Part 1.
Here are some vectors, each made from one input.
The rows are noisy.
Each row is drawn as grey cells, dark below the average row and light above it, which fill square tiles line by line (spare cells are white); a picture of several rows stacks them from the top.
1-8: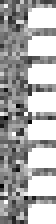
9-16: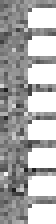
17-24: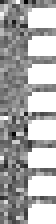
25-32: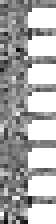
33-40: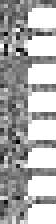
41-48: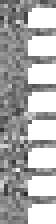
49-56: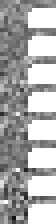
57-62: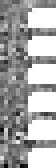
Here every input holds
a list of up to two points on a 5-point line.
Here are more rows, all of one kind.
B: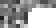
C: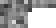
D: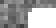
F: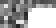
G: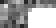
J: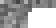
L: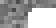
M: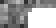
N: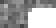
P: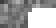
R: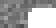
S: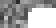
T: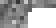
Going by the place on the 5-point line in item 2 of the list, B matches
L and T.
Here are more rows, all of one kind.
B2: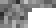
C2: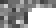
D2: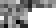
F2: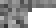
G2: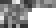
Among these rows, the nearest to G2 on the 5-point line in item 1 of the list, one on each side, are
B2 and C2.
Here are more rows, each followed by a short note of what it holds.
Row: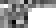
the empty list
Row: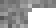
a list of one item
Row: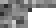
a list of two items
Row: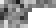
the empty list
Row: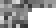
the empty list
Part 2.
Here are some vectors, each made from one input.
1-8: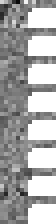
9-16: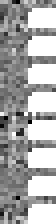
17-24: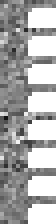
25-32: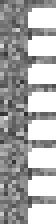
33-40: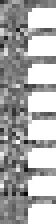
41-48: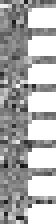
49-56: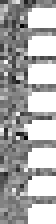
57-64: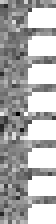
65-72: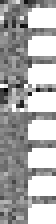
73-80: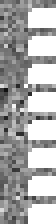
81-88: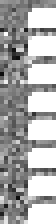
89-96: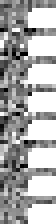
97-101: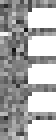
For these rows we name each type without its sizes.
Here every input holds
a list of points on a circle.
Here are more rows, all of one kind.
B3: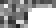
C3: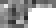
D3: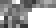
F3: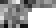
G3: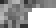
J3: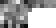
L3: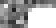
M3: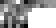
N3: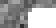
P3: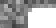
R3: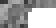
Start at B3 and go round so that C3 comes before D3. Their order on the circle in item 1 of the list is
B3, P3, M3, J3, G3, F3, R3, N3, C3, D3, L3.
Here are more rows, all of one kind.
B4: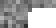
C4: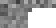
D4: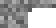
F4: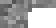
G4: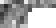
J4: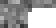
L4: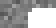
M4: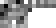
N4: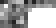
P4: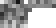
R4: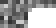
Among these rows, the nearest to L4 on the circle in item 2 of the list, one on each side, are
M4 and R4.
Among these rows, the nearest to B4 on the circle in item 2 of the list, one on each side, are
D4 and G4.
